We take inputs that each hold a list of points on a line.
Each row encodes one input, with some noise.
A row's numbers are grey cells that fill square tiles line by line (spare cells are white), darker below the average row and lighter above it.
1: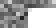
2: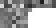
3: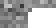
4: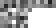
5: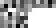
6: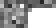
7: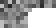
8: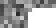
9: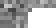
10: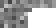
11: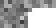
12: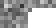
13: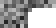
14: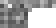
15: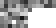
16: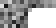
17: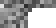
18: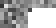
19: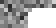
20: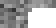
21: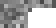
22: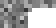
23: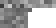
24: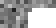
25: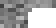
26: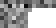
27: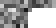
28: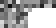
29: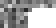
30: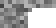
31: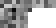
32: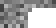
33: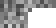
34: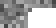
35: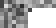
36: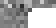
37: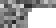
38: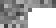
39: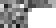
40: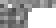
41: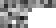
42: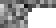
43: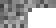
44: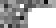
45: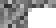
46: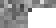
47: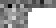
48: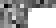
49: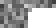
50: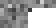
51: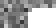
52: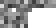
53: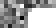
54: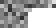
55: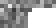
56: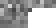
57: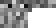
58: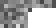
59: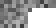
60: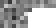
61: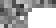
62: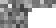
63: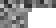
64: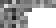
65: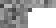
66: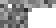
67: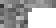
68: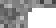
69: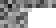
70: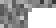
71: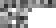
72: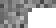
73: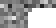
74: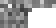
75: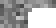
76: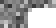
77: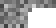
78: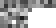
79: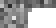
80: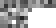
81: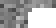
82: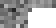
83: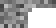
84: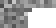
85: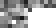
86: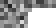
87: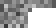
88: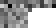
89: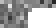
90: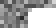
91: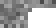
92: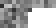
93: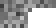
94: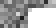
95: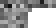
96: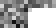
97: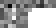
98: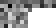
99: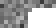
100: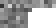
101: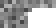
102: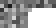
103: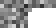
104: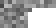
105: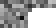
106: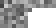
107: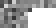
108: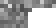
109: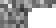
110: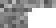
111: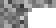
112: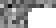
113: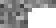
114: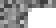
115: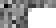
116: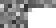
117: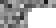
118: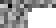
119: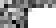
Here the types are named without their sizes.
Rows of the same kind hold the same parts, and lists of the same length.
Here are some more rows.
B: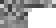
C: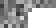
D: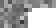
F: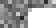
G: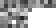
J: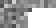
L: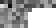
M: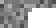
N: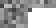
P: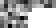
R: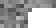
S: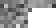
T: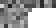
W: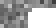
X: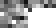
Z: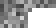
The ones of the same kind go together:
B, F, L, T
C, D, J, M, N, R, S, W, Z
G, P, X

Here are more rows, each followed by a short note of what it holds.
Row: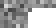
a list of one item
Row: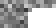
a list of one item
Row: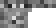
a list of two items
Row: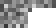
a list of one item
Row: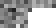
a list of one item
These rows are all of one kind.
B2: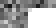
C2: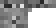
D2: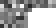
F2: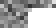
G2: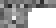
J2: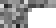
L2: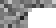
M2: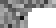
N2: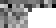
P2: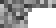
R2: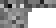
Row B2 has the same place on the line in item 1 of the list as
C2, G2 and R2.
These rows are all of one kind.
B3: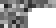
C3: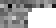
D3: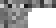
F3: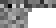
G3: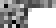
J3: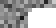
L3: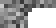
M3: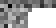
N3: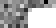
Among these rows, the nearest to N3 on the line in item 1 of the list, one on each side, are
B3 and J3.
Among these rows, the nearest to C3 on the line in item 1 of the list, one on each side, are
D3 and G3.
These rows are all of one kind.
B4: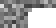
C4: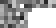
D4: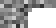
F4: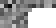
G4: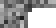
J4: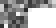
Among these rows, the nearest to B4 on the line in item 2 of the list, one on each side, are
D4 and F4.
